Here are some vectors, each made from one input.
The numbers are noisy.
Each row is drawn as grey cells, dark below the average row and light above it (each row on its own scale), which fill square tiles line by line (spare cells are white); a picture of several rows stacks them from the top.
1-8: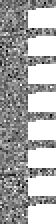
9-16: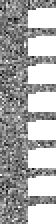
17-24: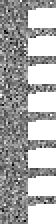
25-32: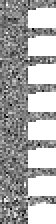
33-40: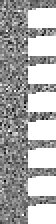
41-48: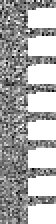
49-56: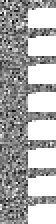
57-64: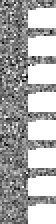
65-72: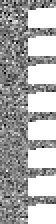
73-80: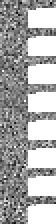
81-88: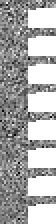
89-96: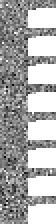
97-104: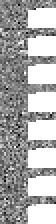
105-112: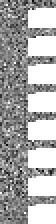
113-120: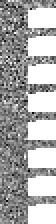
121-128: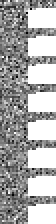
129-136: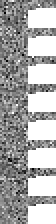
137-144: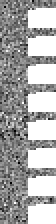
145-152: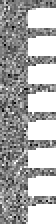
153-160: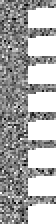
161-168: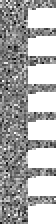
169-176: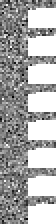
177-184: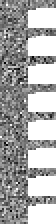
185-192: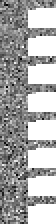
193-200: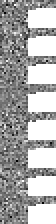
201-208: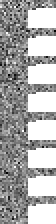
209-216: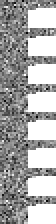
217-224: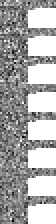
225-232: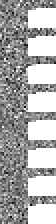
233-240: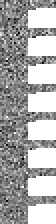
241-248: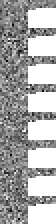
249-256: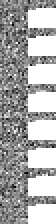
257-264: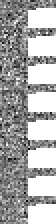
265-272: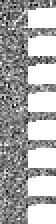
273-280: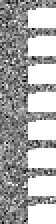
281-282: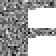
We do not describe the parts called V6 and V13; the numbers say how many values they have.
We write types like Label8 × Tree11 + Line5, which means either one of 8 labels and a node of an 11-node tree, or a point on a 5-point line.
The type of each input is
(Bool × V13 + V6) × Label12.
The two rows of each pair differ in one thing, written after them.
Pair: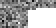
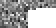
the label
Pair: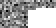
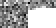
the label
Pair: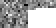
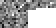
the value of V13
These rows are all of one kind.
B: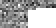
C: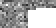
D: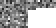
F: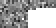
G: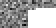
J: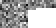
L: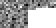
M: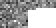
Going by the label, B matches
C and J.
